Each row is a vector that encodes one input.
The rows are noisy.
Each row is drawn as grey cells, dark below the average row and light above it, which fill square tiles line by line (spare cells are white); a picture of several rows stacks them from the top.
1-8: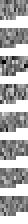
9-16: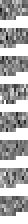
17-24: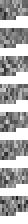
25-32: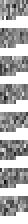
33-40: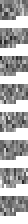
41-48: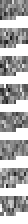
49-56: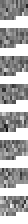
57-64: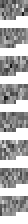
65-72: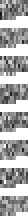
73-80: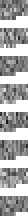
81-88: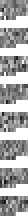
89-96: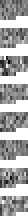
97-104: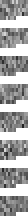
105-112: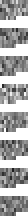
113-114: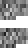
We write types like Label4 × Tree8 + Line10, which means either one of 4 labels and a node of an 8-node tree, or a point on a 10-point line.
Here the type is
(Bool × Bool × Bool × Bool + Label8) × Tree11.
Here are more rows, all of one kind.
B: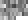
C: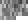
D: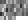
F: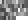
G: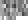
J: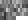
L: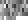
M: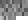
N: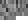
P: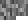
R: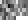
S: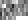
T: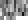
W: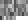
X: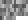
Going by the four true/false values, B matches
D, G, M and R.
